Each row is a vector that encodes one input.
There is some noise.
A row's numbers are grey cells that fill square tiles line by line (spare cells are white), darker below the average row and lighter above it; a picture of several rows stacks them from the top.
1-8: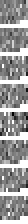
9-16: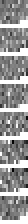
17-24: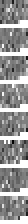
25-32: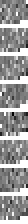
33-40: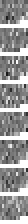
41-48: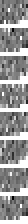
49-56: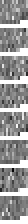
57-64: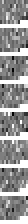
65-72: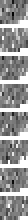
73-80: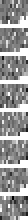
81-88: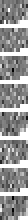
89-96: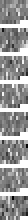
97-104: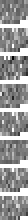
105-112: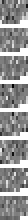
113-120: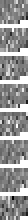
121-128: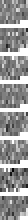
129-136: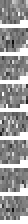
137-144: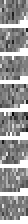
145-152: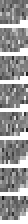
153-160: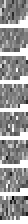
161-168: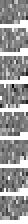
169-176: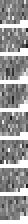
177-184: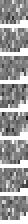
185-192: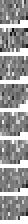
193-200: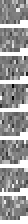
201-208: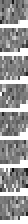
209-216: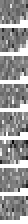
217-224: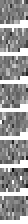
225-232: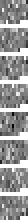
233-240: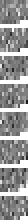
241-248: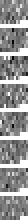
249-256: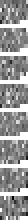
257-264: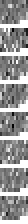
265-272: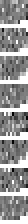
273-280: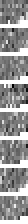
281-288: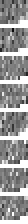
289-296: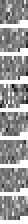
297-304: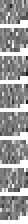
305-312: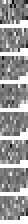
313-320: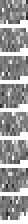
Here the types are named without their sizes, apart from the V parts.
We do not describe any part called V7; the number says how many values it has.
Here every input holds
either a label, or five true/false values and a value of V7.
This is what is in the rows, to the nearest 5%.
About 10% of them hold a label. The rest hold five true/false values and a value of V7.
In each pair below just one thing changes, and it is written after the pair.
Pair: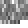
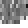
the value of V7
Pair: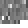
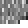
the value of V7
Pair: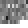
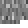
one of the five true/false values
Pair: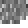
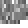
the value of V7
